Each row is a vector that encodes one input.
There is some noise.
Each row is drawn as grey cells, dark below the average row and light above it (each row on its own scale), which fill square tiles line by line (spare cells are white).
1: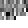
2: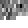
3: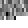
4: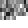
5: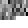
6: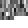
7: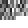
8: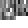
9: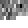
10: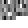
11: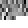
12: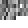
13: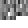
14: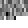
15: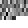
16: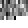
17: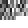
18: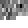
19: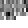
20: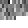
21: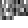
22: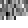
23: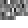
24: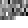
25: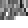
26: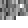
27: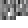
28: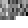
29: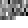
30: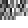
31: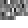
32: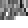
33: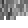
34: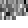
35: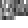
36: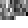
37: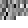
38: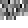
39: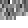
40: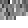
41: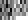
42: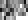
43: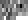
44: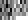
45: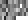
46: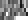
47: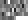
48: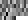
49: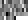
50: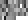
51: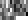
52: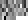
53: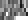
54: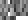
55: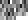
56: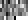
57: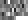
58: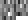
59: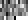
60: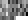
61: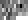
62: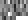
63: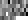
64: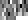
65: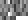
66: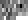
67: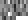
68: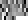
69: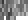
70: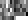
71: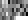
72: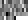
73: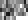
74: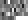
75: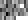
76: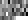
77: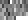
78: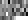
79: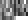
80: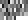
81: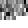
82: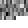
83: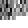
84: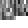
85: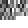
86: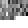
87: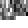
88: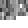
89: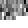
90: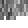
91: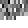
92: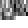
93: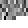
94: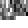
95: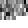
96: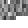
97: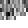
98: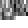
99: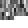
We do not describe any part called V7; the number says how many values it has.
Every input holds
a value of V7, together with a list of up to two points on a 5-point line.
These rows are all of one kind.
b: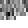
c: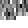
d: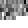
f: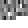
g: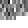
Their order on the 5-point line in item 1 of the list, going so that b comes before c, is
f, g, b, c, d.
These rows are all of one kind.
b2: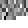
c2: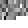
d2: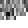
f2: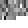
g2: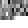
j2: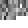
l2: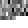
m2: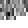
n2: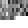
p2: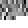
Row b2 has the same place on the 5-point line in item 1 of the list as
d2, g2 and m2.
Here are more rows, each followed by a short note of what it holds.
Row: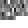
a value of V7, together with the empty list
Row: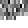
a value of V7, together with a list of one item
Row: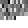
a value of V7, together with a list of one item
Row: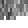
a value of V7, together with the empty list
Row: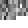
a value of V7, together with a list of two items
